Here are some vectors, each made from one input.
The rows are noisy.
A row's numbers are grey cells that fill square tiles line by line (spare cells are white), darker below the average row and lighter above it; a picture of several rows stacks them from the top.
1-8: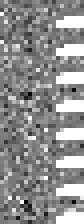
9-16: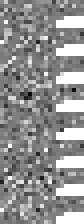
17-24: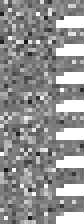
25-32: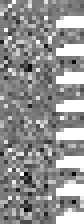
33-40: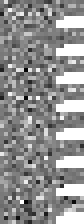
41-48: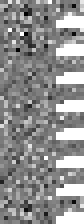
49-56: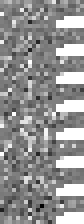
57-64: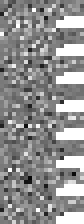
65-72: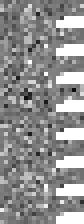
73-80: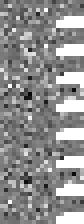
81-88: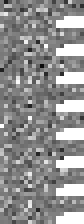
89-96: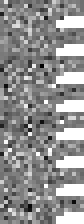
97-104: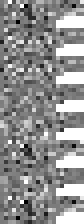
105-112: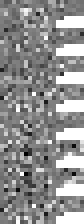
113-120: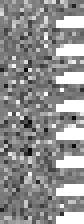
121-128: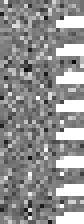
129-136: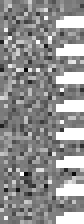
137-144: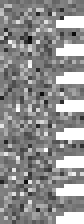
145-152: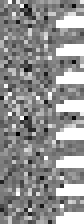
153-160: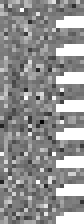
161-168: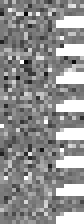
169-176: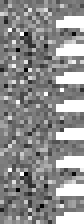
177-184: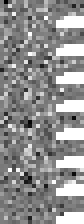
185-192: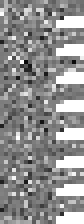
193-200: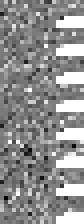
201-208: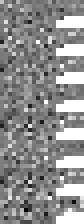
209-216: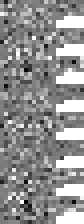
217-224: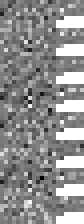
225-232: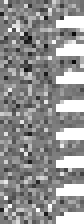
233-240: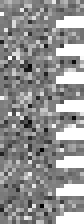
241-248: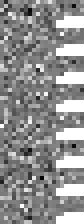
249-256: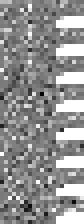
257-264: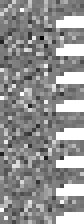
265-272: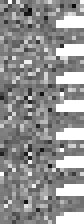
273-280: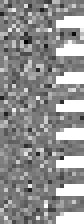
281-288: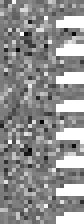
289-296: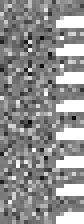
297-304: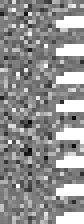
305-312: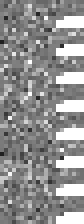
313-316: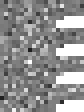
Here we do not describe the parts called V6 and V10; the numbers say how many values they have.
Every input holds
either a point on an 8-point line, a point on a 16-point line, a value of V6 and a value of V10, or a point on a 9-point line, or four true/false values.
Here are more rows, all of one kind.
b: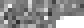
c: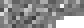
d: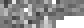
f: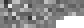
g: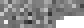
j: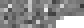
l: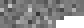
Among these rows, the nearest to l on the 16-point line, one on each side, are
d and j.
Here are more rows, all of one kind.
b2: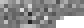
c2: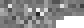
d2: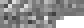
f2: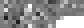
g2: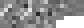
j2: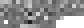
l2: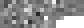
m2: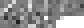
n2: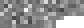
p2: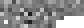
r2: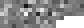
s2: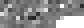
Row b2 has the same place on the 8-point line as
f2, m2 and s2.
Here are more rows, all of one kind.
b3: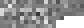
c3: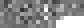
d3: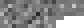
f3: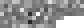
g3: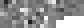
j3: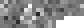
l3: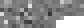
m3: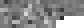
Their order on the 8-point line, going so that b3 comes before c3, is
m3, j3, g3, b3, l3, d3, f3, c3.
